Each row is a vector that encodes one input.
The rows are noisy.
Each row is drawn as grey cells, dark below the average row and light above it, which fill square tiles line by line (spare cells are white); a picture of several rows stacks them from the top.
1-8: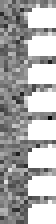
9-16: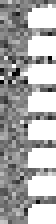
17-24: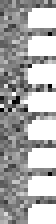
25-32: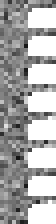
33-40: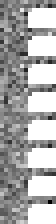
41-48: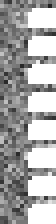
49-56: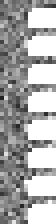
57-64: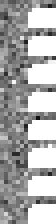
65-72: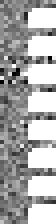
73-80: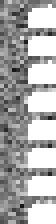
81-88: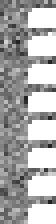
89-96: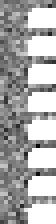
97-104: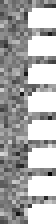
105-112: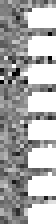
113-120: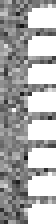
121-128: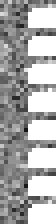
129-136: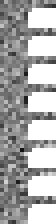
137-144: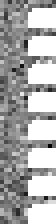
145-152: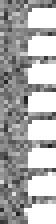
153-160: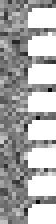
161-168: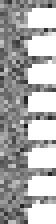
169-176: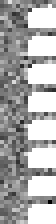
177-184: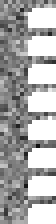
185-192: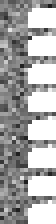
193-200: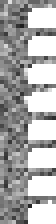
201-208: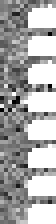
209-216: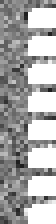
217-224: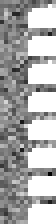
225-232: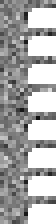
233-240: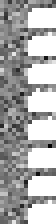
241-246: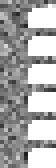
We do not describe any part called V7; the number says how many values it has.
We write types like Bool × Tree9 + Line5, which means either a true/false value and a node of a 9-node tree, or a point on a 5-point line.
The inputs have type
List2(Bool × V7).
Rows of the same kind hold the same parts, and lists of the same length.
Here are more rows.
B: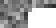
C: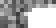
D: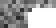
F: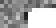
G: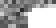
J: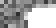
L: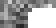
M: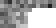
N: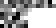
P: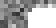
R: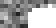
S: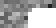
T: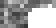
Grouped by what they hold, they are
B, F, M, S
C, D, G, J, L, P, R, T
N

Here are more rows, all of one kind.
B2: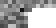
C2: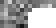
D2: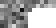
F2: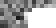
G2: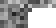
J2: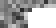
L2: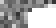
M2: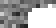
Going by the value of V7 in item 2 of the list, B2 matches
D2 and J2.
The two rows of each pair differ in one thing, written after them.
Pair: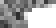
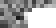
the true/false value in item 2 of the list
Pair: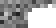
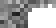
the value of V7 in item 1 of the list
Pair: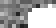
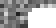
the value of V7 in item 1 of the list
